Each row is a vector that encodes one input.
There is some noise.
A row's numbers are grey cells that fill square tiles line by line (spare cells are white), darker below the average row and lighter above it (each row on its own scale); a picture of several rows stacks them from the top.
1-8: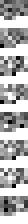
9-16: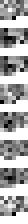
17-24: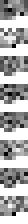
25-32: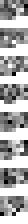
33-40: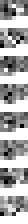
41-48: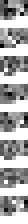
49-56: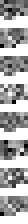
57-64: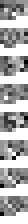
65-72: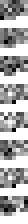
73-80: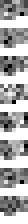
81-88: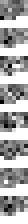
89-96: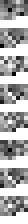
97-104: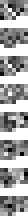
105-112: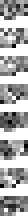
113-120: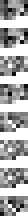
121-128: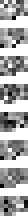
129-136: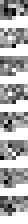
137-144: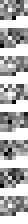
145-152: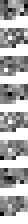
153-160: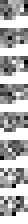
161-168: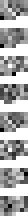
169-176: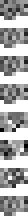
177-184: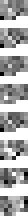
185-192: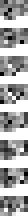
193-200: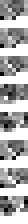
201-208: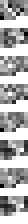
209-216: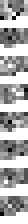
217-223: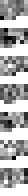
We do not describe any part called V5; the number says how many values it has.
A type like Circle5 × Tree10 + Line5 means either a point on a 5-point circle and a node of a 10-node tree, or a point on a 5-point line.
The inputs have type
List2(Line4) + Tree10 × V5.
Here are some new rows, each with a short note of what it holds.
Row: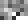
a list of two items
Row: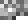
a list of one item
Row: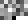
a list of one item
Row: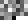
a list of one item
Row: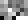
a list of two items
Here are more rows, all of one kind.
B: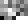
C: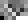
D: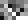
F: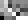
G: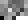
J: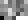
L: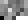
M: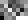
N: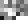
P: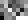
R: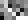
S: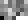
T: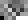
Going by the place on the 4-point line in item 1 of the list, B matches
G and L.
